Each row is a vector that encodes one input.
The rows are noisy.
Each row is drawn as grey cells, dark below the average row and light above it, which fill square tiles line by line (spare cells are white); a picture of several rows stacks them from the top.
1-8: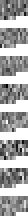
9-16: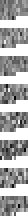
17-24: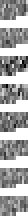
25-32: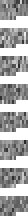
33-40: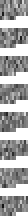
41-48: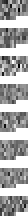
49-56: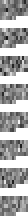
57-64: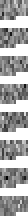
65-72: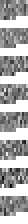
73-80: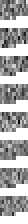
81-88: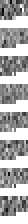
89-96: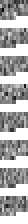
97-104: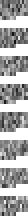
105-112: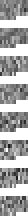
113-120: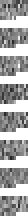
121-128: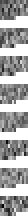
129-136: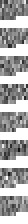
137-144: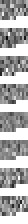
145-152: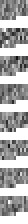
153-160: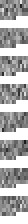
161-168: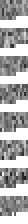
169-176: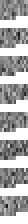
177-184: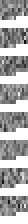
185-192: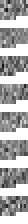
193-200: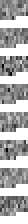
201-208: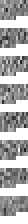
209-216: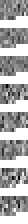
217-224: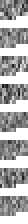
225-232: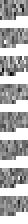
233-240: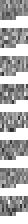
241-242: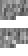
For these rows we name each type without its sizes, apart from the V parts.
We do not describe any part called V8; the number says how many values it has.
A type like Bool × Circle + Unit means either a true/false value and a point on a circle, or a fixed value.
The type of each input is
Line × (Line + List(V8)).
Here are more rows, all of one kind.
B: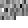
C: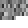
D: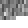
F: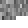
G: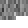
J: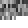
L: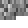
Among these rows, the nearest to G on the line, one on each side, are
C and D.
